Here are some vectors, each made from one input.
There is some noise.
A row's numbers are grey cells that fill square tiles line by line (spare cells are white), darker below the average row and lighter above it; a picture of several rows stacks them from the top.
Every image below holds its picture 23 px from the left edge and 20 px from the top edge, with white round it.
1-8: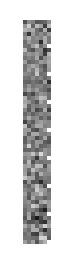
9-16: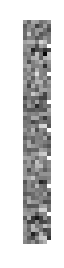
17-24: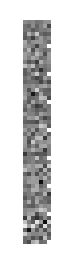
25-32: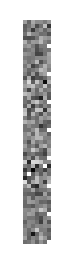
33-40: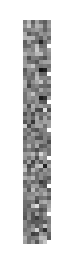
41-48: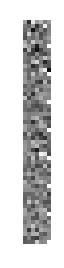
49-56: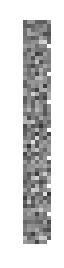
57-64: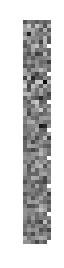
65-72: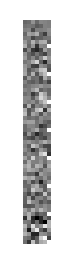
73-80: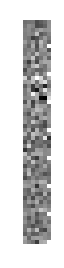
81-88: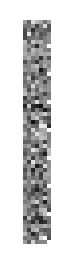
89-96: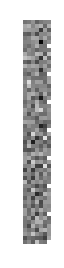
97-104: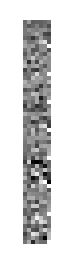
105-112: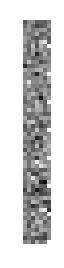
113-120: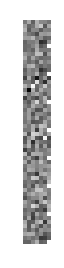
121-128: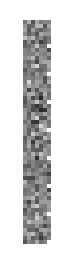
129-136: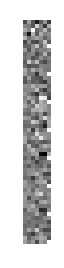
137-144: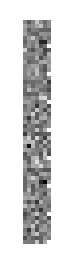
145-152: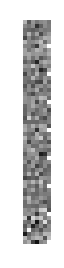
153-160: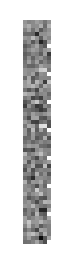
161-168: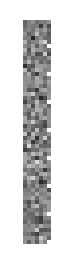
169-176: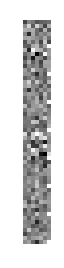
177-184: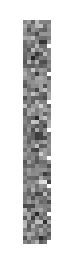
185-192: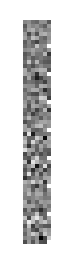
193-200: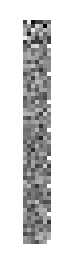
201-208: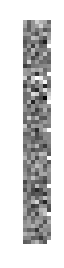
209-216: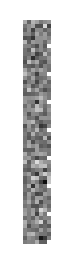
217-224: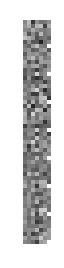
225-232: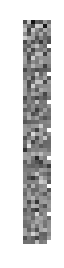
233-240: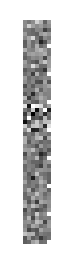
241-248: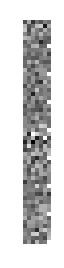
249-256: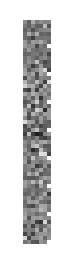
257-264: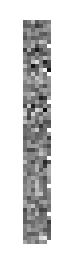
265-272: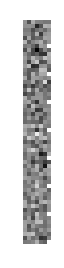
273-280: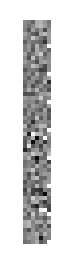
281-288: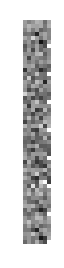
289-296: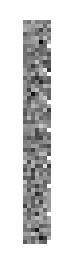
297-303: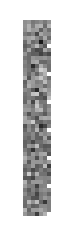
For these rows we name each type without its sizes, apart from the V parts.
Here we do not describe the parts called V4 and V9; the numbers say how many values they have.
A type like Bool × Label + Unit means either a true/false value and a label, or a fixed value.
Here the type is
List(Line) + V4 × V9.
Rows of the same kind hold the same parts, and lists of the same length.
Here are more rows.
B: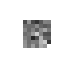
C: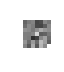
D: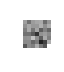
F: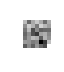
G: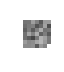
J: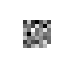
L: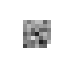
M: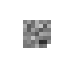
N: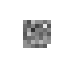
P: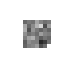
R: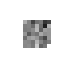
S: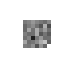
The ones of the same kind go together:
B, C, G, N, S
D, F, L, M, P
J
R

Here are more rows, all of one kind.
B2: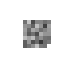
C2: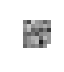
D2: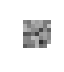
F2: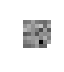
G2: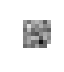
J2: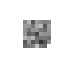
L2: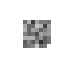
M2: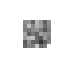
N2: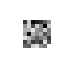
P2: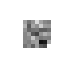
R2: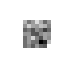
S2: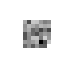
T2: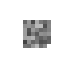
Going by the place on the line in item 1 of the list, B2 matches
J2, M2 and R2.
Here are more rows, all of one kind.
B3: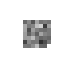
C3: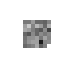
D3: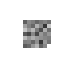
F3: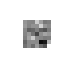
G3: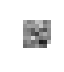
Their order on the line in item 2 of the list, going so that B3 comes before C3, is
B3, C3, F3, G3, D3.
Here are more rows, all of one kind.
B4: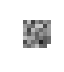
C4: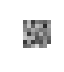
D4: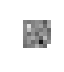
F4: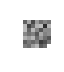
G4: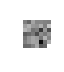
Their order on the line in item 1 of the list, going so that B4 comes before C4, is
F4, B4, C4, D4, G4.
